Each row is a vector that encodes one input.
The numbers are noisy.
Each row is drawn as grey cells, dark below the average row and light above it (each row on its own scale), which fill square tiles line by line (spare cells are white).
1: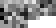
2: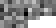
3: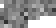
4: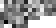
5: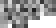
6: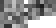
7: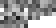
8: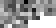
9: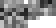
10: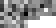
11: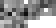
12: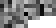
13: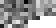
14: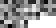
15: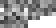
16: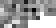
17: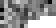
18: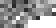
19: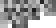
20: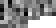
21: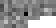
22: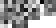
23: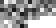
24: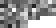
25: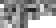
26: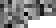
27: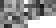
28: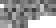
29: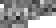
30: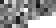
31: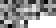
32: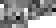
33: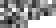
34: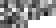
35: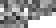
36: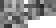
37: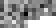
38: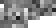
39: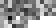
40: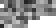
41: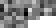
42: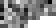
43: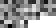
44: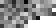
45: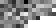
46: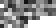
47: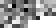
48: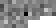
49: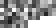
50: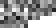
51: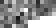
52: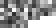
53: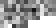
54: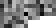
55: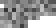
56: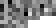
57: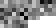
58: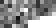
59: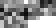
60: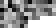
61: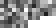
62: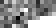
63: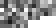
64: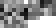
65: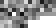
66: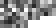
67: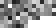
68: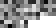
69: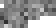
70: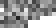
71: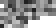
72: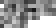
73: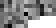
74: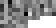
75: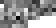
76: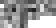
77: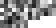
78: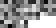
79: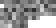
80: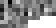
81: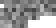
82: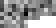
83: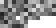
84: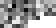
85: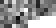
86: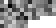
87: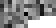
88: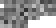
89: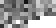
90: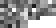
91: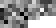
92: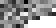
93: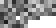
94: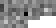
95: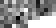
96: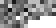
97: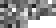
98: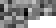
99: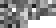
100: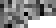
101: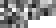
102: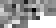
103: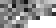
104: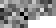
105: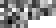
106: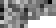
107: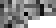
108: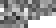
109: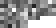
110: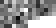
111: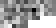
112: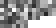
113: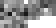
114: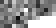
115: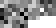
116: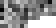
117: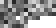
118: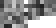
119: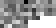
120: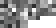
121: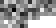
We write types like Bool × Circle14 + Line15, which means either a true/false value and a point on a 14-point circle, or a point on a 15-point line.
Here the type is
List2(Line7).
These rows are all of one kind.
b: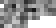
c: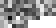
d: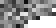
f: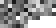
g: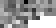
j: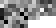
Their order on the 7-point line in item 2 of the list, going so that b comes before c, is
d, g, b, c, f, j.
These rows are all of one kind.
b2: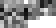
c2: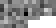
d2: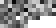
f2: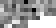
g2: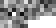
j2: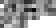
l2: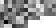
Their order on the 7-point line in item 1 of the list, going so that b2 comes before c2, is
d2, l2, f2, j2, g2, b2, c2.
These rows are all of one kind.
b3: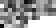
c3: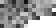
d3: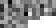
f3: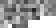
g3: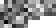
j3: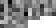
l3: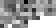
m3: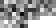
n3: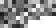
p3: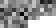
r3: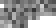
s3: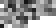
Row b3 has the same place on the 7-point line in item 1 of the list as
r3 and s3.
